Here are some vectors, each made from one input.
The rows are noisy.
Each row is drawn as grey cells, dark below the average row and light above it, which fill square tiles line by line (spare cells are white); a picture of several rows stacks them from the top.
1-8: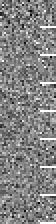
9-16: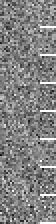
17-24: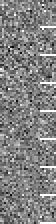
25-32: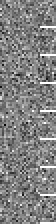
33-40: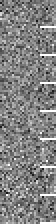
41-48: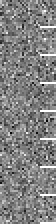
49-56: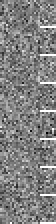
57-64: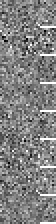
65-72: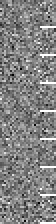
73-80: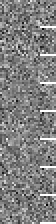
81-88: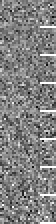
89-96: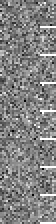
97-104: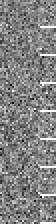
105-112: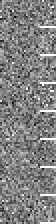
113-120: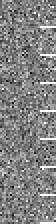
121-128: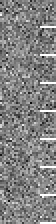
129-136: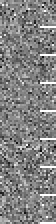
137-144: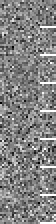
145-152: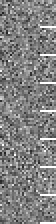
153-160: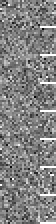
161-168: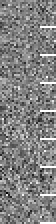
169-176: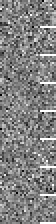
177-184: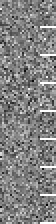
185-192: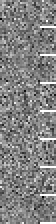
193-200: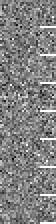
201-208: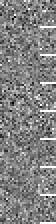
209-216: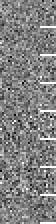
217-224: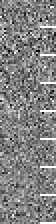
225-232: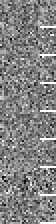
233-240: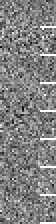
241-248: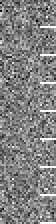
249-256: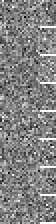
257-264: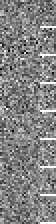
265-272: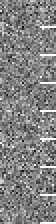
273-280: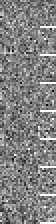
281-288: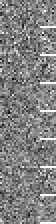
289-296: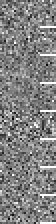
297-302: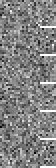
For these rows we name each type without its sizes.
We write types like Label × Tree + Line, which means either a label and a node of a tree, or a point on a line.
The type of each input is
Bool × Bool × Bool + List(Line).
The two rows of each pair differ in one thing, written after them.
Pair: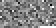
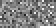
the place on the line in item 2 of the list
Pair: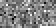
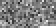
the place on the line in item 1 of the list
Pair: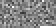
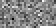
the place on the line in item 2 of the list
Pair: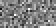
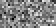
the place on the line in item 1 of the list
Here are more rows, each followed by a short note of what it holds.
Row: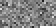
three true/false values
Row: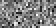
the empty list
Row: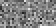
a list of two items
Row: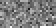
three true/false values
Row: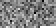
three true/false values
